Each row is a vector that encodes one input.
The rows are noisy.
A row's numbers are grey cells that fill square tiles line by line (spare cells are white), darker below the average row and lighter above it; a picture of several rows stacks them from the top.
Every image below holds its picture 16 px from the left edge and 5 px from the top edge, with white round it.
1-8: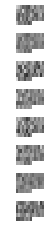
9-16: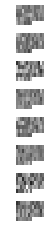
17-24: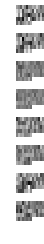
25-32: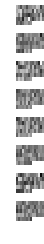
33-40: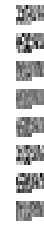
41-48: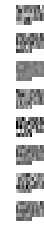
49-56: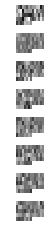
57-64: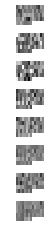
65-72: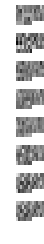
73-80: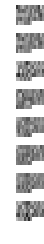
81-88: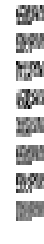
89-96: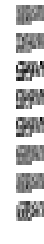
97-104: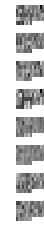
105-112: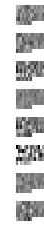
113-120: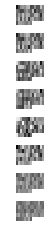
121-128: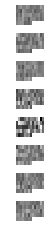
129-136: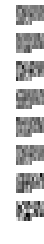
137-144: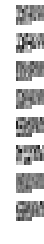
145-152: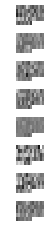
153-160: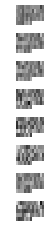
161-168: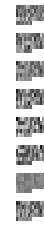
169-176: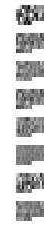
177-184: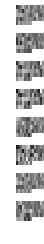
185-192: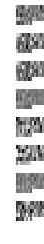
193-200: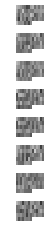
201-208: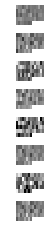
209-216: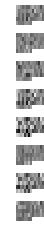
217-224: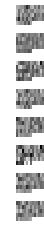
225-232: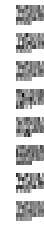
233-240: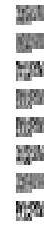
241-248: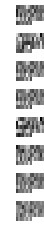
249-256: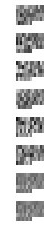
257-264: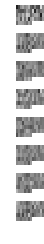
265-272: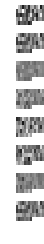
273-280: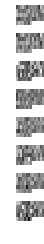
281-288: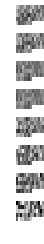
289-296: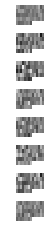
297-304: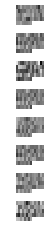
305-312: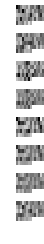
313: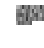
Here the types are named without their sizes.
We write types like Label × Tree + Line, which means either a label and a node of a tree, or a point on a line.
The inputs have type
List(Line).
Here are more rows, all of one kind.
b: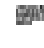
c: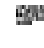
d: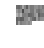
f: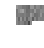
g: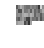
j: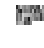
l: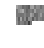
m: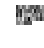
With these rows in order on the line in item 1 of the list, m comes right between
b and c.
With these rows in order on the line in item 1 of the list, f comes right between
g and l.
